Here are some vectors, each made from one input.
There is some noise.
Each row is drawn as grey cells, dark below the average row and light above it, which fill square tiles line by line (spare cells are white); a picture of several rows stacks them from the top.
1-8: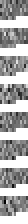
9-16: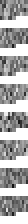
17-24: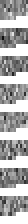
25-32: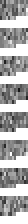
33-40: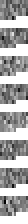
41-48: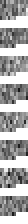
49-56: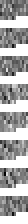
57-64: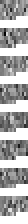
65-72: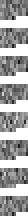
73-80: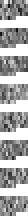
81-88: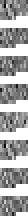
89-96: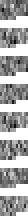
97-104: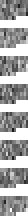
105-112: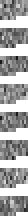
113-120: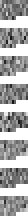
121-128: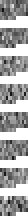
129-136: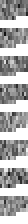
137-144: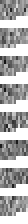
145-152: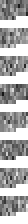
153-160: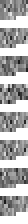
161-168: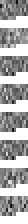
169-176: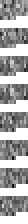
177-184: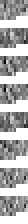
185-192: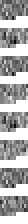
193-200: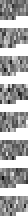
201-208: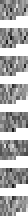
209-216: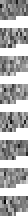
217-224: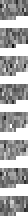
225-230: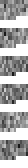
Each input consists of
either a point on a 14-point circle, or a fixed value, or one of 12 labels and a true/false value.
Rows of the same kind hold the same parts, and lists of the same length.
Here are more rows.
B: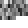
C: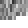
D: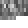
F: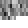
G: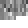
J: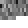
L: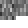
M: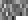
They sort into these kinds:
B
C, F, G
D, J, L, M

